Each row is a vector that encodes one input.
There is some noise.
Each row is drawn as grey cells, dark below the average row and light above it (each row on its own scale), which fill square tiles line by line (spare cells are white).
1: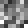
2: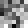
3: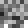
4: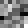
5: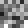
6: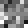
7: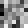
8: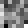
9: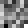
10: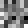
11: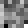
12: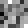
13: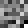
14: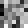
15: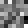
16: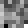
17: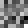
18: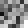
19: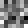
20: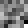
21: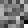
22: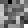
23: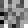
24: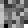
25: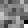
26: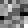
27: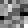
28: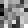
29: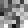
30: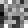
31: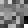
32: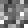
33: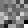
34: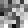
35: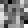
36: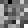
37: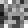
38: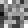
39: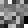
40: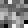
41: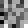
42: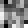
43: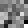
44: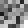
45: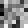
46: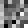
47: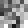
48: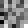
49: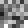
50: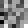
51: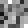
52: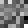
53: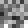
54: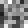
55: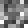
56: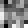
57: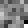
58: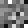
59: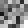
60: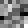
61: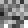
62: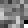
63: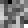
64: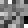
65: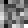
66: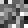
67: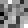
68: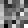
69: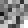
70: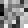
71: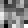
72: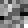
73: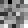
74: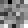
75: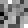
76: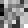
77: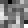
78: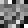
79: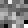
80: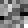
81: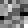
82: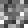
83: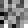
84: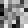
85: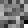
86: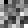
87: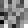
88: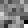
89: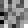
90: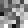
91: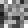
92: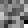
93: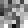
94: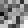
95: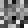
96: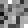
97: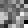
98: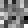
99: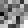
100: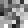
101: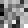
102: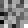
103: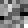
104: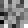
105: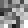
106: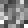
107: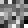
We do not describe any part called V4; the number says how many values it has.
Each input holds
a list of up to two items, each a true/false value and a value of V4.
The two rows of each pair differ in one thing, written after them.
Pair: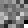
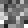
the true/false value in item 1 of the list
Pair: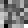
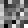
the value of V4 in item 2 of the list
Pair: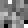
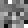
the true/false value in item 2 of the list
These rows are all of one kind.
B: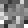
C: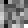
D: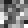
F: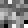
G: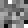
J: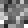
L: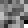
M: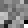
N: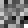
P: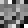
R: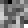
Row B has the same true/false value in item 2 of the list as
F, M and P.
